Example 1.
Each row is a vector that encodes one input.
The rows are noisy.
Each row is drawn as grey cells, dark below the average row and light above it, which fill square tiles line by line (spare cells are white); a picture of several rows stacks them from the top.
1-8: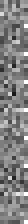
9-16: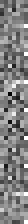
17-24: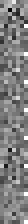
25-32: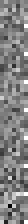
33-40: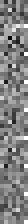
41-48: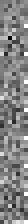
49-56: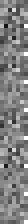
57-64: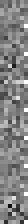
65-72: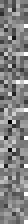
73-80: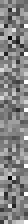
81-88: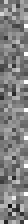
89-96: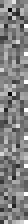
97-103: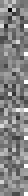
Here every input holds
a point on a 14-point line.
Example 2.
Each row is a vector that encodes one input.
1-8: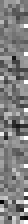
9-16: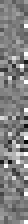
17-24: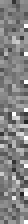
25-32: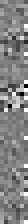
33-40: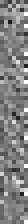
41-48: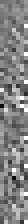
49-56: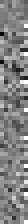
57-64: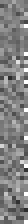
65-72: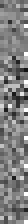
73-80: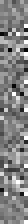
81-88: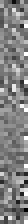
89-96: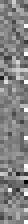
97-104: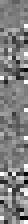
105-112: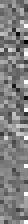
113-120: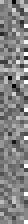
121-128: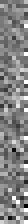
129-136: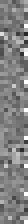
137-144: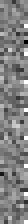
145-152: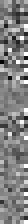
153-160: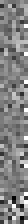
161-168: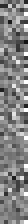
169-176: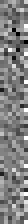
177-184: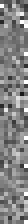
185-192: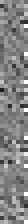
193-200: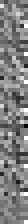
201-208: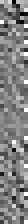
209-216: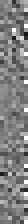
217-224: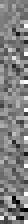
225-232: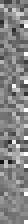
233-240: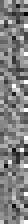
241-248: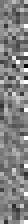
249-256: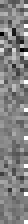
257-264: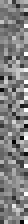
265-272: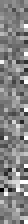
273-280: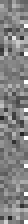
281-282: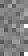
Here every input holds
a point on a 15-point line.
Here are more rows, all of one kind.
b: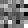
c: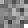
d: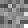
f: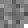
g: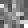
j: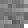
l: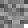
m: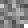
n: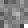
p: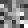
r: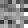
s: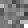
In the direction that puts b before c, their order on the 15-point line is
g, l, r, s, f, d, b, j, m, c, n, p.
